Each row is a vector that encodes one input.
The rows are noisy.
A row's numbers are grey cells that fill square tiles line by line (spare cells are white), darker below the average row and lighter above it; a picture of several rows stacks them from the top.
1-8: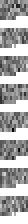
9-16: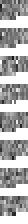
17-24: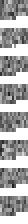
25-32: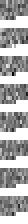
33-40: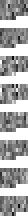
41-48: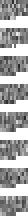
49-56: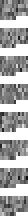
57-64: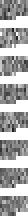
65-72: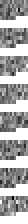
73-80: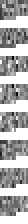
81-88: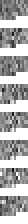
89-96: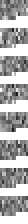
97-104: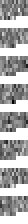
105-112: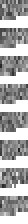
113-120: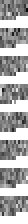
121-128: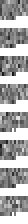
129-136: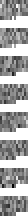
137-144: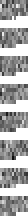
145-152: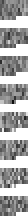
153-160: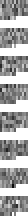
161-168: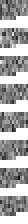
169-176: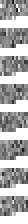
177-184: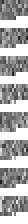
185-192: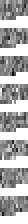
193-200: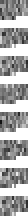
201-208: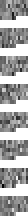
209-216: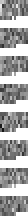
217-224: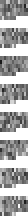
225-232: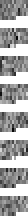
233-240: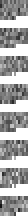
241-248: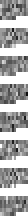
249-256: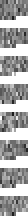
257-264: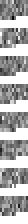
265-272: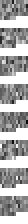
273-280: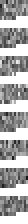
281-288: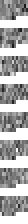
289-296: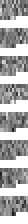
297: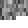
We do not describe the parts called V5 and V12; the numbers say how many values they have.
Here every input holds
a point on an 8-point line, together with either a point on an 8-point line, a true/false value and a value of V12, or a value of V5.
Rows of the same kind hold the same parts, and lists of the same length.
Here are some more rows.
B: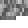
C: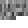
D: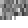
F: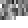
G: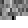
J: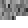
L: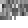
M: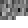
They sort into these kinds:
B, C, G, J, M
D, F, L

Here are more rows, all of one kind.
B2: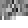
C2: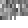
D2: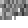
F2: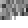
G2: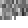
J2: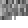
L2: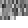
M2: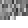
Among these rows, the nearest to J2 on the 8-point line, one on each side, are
B2 and M2.
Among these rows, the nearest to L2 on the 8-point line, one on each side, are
F2 and G2.
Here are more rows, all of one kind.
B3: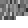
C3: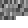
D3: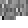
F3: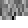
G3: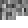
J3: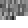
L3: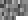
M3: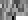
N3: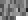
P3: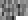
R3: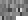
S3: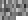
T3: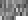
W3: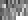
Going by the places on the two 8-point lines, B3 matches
C3, J3, L3 and P3.
